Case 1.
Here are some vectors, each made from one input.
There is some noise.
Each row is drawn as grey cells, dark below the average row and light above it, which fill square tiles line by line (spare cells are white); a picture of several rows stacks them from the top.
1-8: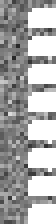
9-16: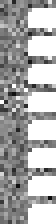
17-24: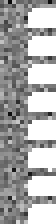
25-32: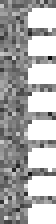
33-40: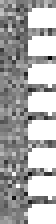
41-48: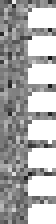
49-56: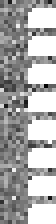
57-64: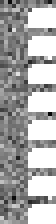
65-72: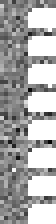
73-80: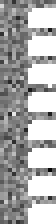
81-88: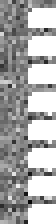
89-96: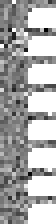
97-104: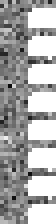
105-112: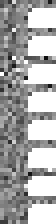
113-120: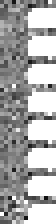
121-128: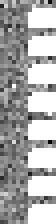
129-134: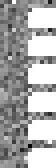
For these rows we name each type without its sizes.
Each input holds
a list of points on a circle.
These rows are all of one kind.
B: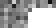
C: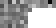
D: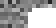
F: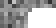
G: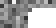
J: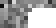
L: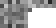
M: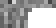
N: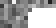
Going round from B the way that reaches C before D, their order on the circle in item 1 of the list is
B, C, L, D, F, M, J, G, N.
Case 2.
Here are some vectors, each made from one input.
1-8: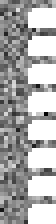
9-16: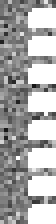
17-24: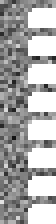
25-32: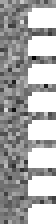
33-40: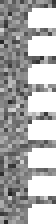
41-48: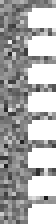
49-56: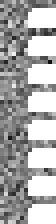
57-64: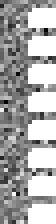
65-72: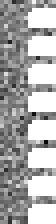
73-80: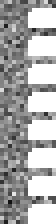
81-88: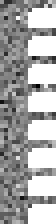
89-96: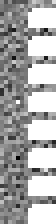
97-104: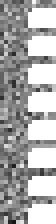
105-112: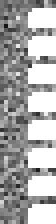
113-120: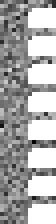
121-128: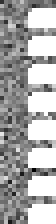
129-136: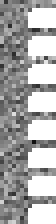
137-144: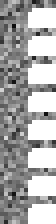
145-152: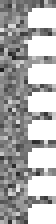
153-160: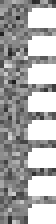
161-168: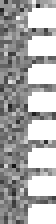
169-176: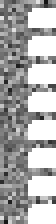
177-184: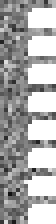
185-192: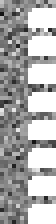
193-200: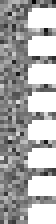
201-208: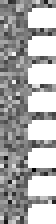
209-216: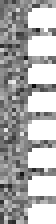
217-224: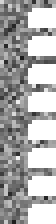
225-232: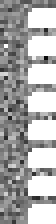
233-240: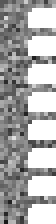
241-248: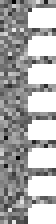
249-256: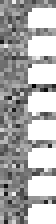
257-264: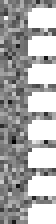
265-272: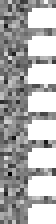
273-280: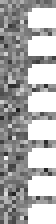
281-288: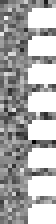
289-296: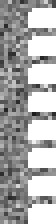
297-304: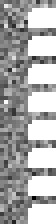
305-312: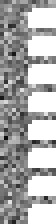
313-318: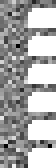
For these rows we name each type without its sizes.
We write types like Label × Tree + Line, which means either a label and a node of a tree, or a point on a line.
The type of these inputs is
(Circle + Unit) × (Label + Line).
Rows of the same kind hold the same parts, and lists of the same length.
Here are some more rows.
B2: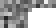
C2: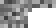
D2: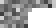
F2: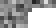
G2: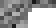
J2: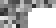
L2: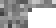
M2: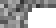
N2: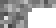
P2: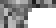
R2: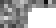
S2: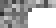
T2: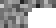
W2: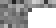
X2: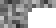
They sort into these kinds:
B2, M2, P2, T2
C2, D2, J2, L2, S2, W2, X2
F2, G2
N2, R2

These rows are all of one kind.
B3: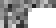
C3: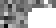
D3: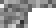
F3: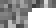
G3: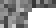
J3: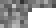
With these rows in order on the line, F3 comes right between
G3 and J3.
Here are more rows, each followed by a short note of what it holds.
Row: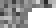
a point on a circle and a label
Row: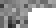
a label
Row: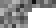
a point on a line
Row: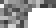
a point on a circle and a point on a line
